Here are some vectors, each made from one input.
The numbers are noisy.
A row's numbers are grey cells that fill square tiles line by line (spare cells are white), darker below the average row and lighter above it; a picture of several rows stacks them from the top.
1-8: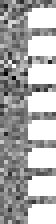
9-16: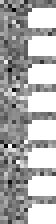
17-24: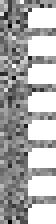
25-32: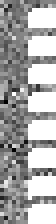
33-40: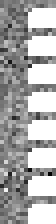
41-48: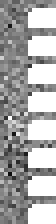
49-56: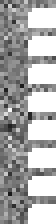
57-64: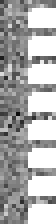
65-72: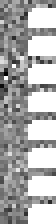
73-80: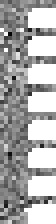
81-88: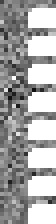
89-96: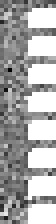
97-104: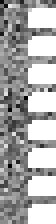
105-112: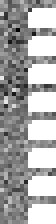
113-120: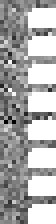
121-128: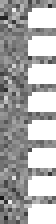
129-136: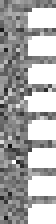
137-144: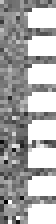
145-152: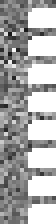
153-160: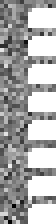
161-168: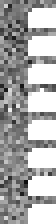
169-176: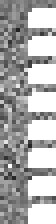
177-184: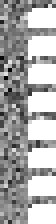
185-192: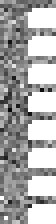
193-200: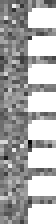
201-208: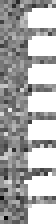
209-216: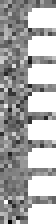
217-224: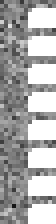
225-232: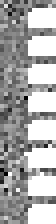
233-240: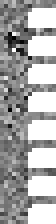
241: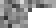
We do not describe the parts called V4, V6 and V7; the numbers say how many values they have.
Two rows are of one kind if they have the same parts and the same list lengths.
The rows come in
3 kinds.
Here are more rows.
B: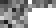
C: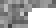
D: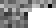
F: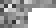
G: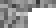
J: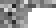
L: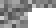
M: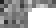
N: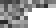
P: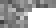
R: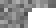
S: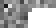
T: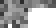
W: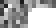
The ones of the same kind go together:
B, C, D, F, G, M, N, P
J, L
R, S, T, W

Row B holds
a point on a 5-point line and a point on a 10-point line.
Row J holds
a true/false value and a value of V6.
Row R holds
a point on a 10-point line, a value of V4 and a value of V7.
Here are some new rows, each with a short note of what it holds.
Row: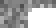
a point on a 5-point line and a point on a 10-point line
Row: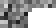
a point on a 5-point line and a point on a 10-point line
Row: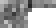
a true/false value and a value of V6
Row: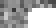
a point on a 10-point line, a value of V4 and a value of V7
